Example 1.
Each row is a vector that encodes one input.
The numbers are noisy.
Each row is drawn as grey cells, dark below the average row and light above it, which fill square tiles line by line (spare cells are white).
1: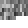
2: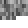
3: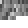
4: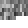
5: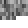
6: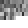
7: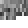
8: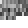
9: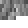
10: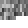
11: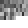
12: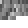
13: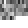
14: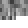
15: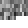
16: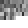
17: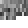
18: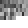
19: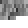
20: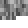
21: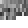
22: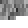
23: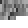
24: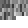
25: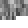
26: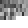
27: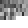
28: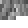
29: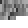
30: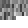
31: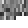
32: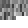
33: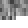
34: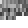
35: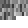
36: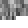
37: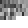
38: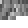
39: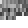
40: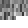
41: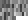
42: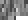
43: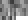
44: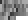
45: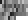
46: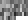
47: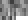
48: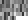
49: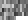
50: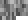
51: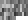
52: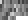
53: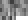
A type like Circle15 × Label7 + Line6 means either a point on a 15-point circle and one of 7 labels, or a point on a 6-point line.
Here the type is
Bool × Bool × Bool.
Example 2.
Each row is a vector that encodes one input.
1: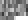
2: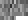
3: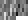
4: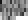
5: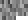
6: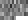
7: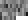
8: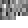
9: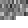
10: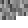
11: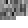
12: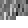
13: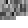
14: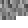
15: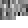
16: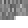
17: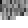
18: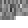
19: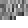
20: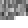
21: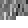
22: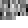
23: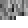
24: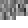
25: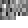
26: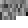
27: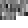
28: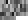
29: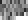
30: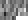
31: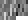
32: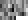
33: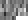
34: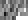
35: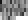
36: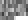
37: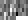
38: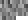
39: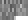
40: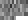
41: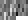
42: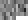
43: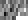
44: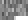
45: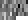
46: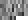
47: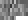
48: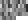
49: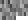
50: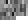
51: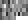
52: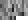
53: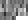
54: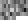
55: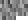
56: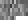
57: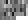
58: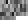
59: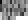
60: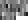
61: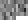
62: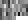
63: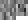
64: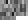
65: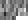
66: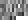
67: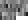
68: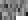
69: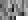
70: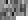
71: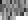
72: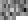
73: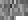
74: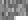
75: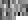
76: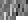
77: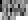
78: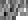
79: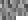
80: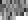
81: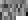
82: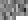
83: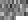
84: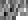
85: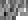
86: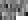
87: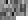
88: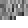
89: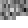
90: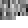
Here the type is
Tree11.
